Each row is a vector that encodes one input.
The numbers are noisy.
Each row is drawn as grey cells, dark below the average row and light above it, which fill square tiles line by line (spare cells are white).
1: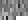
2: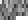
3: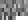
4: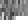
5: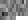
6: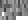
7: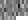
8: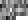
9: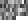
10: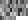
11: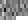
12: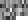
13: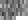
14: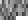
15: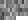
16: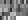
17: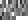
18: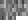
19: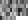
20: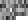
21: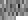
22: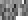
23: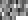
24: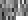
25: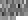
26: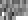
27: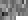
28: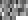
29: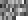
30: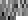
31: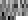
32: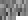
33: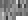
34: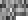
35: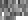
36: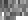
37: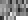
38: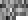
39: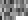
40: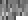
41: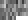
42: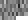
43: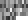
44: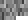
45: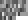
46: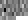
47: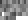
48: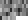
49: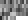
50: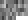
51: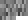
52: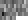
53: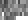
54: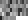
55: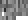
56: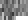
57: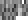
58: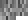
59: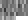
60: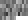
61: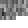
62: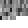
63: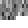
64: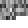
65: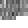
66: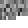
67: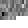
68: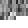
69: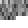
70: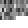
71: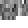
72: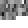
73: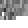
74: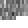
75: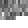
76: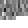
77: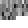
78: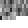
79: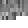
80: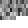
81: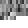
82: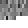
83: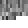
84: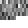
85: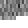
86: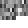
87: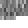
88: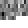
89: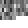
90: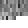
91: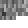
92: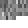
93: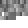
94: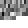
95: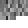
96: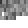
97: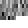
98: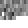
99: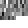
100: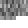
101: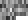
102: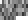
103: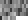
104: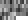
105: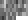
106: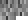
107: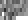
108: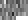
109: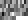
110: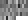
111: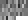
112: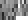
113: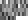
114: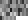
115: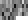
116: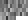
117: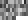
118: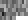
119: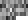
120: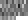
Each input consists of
a point on a 4-point line, together with either a point on a 4-point line, or three true/false values.
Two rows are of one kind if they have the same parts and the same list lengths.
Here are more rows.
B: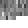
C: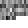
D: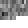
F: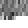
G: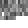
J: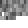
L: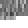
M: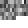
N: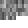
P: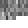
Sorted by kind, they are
B, D, F, G, J, L, N, P
C, M

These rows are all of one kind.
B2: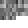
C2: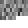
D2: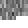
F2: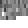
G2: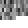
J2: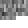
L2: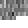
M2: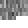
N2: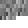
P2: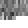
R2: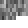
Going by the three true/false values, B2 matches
D2, L2, M2 and R2.
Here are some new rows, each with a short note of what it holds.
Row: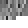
a point on a 4-point line and three true/false values
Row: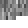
a point on a 4-point line and three true/false values
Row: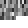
a point on each of two 4-point lines
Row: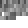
a point on a 4-point line and three true/false values
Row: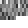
a point on each of two 4-point lines
